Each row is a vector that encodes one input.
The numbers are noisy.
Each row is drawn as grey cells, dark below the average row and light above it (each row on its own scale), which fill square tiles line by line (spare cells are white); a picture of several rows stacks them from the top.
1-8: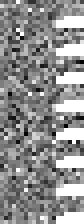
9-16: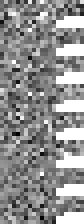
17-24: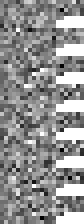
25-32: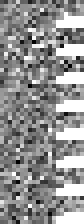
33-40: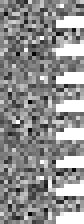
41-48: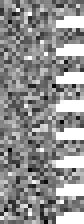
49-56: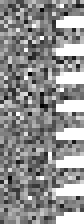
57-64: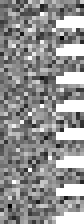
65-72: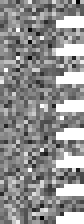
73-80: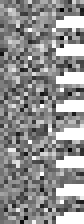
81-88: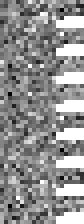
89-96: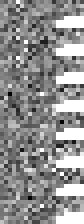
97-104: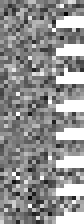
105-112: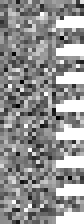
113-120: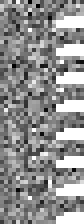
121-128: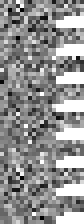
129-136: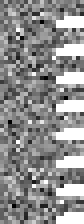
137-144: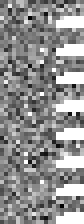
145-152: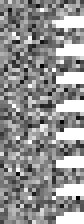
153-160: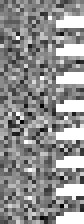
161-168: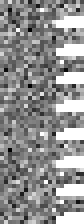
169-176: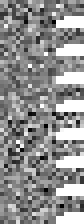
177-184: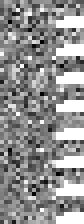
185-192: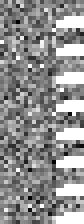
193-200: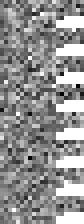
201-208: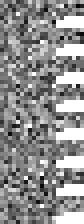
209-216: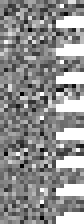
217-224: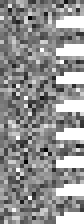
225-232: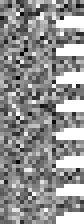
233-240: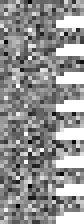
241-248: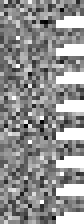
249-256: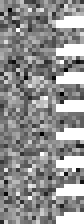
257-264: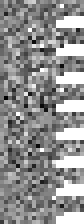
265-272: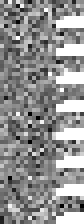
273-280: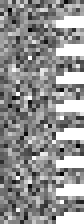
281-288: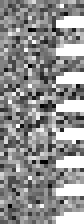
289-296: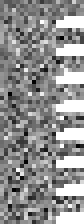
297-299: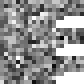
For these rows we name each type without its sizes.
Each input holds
either a node of each of two trees, or a list of items, each a point on each of two lines.
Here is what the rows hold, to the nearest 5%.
About 45% of them hold a node of each of two trees. The rest are lists of items, each a point on each of two lines.
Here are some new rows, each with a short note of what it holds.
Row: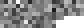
a node of each of two trees
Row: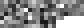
a list of one item
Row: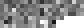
the empty list
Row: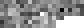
a list of two items
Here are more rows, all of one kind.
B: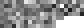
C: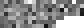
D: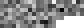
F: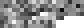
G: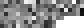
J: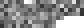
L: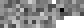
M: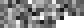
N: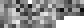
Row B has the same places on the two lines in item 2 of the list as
F and L.
